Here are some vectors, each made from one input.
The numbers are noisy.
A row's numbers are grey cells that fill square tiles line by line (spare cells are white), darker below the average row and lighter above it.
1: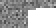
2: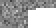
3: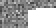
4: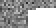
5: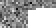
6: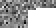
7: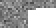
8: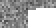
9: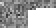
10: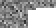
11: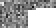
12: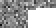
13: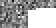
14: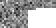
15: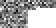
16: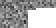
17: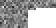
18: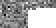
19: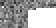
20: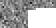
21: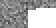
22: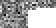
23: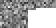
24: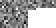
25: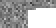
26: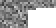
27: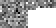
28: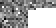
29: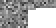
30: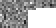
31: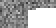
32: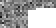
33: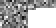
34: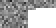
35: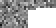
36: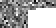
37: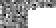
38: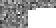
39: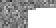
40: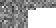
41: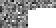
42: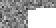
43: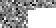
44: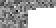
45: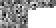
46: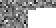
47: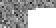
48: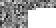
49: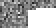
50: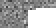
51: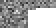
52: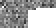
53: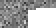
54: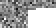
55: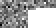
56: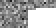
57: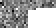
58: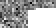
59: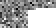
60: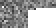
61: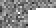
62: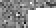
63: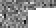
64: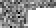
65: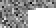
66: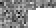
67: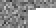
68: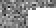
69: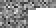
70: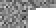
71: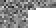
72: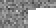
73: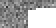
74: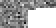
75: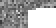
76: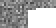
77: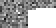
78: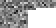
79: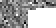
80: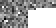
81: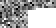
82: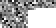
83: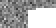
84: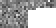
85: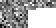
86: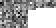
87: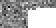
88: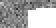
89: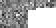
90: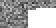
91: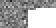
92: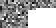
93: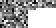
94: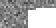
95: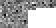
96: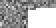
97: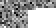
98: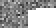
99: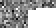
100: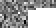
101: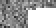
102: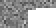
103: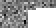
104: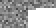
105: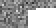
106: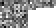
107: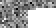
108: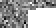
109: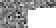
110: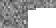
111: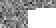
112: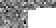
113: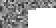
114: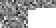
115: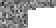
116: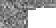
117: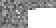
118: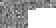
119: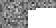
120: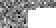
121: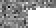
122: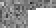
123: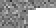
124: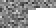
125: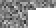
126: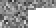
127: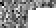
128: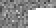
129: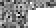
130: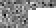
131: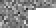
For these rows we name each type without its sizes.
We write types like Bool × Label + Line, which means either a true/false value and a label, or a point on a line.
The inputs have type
Bool × Label + Circle.
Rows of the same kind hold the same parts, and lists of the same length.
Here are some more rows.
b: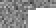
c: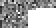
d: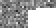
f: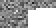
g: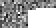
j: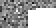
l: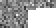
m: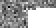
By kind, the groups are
b, c, f, g, j
d, l, m

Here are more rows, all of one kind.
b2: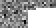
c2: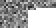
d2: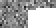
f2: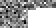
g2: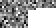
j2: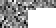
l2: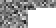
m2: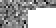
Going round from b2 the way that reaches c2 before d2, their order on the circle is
b2, l2, c2, g2, f2, m2, d2, j2.
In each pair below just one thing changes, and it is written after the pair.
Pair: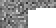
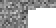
the true/false value
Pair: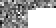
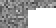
the true/false value
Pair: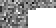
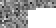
the label
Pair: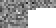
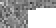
the true/false value
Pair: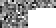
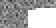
the label
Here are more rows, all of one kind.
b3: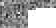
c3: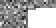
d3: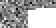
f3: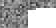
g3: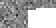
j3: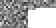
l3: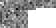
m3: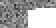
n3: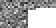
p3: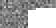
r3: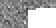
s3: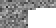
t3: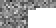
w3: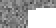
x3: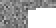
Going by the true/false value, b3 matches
m3, p3, s3 and w3.
